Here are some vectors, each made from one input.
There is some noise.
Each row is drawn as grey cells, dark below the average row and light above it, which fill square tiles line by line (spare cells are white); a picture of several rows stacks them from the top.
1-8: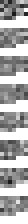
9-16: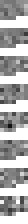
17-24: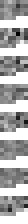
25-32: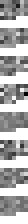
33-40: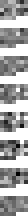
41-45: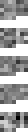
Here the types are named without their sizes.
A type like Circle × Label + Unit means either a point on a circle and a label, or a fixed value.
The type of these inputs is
Bool × Label + Unit.
